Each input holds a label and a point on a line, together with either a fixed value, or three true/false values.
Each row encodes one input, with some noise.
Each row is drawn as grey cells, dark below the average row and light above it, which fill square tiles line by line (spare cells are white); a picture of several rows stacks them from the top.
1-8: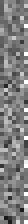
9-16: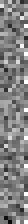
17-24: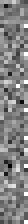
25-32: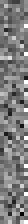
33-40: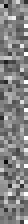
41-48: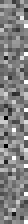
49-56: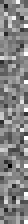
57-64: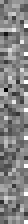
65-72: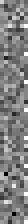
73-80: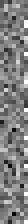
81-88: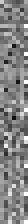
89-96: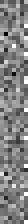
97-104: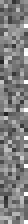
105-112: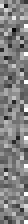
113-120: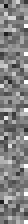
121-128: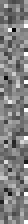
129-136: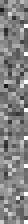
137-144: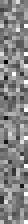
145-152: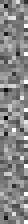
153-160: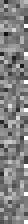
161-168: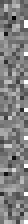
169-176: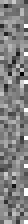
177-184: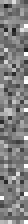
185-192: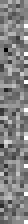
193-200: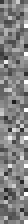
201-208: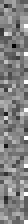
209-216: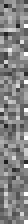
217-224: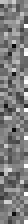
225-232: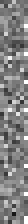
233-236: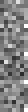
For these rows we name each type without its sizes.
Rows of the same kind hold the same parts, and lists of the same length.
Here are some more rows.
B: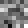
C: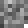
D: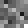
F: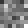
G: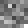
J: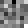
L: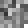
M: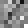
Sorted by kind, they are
B, C, D, F, J, L, M
G

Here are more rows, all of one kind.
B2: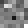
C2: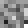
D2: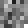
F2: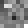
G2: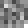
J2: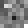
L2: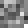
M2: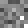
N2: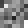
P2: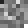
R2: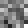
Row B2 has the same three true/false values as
L2 and N2.
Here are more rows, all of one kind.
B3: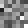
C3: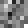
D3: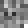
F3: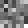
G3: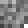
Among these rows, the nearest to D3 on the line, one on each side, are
F3 and G3.
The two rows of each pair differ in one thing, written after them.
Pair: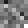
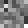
the place on the line
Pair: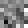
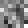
one of the three true/false values
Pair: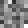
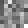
the place on the line
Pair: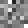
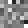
one of the three true/false values
